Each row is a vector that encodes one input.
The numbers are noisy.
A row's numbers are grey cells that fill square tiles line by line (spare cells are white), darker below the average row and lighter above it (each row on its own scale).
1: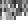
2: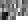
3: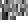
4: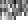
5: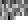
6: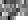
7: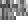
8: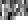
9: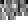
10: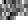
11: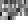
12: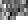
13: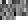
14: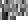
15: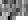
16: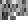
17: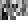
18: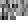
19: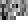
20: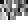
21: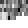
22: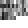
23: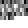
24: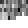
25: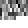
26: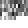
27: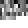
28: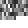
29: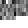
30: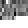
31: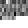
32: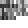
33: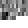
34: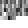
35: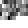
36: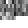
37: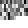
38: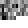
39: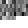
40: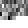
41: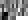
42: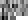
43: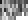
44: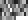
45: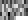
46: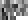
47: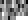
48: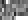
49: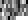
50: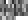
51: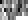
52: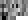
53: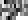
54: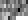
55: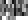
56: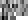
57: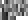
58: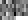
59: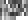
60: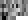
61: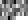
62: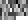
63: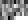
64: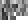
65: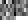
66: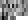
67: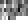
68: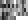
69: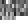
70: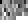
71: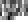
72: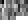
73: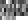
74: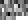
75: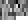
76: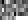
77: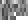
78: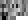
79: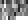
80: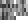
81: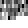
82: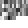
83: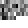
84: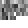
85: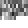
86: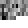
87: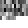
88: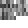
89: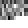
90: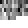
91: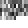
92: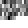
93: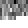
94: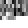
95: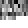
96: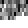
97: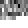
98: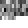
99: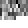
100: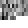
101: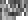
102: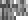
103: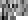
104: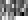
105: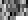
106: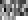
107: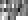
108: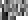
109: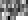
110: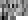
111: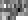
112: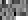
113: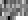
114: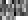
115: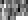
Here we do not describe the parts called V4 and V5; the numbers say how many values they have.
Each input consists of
either one of 6 labels, a point on a 6-point line and a value of V4, or a value of V5.
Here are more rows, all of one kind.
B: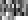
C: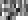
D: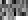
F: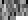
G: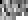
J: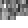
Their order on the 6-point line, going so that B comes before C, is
B, J, C, G, F, D.
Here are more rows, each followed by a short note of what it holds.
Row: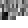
a value of V5
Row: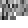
a value of V5
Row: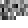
a value of V5
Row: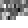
one of 6 labels, a point on a 6-point line and a value of V4
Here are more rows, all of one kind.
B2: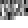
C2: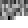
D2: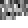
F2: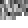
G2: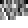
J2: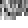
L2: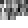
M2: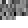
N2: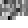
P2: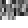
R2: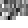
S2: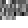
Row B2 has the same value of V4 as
C2, N2 and R2.
